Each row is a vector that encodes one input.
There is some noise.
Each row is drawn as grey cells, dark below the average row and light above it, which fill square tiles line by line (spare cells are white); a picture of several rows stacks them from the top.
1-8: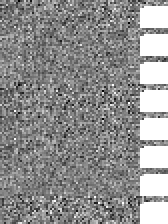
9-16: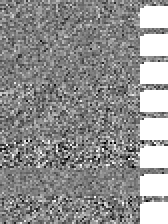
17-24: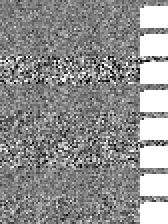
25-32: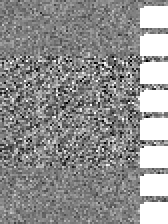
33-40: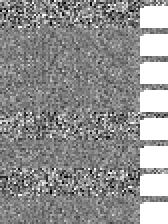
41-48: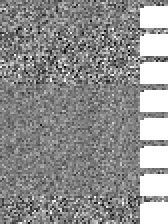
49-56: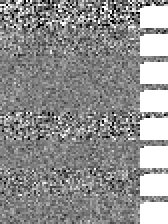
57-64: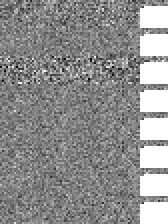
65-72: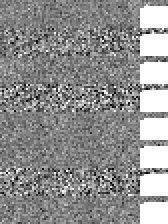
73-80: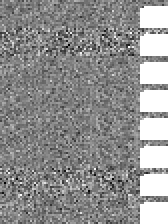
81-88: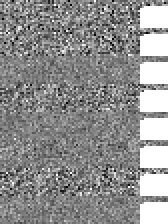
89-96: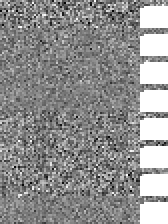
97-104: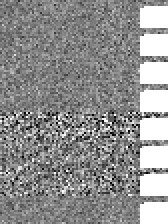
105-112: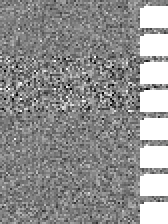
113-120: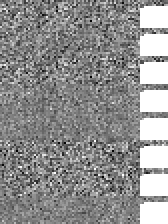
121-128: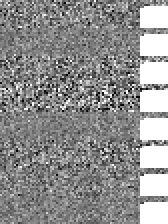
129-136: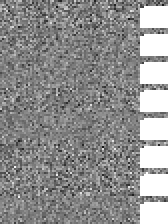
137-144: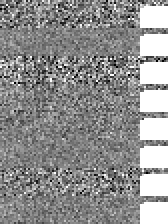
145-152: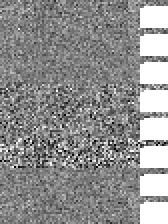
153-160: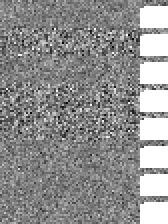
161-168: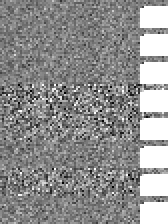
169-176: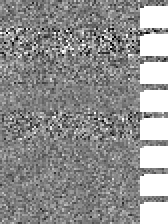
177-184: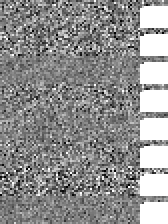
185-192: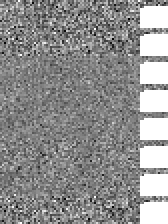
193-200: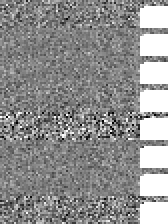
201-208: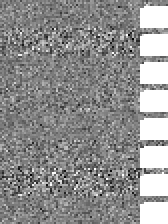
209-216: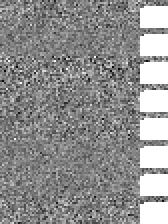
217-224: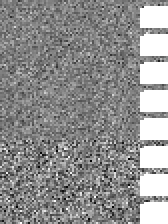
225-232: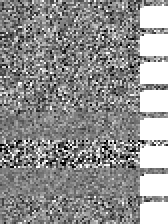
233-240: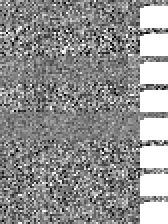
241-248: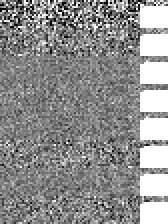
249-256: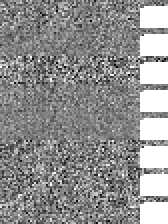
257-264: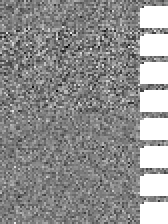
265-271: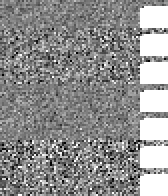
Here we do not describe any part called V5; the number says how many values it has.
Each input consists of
either a point on a 12-point line and a true/false value, or a value of V5.
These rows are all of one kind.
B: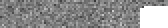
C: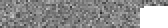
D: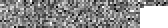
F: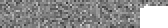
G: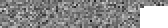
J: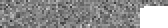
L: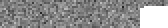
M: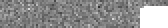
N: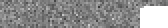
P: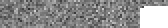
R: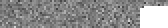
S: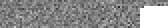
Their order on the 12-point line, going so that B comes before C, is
G, S, F, R, M, N, L, J, B, C, D, P.
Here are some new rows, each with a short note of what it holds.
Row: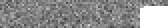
a point on a 12-point line and a true/false value
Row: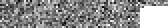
a point on a 12-point line and a true/false value
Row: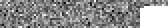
a value of V5
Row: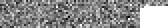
a point on a 12-point line and a true/false value
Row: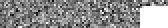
a value of V5
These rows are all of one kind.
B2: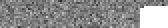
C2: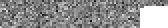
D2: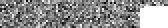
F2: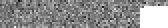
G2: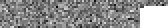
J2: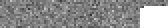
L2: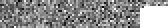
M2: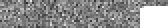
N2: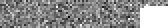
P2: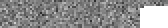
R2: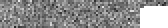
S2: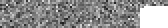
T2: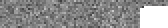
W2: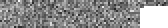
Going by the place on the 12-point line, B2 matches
G2, J2, T2 and W2.
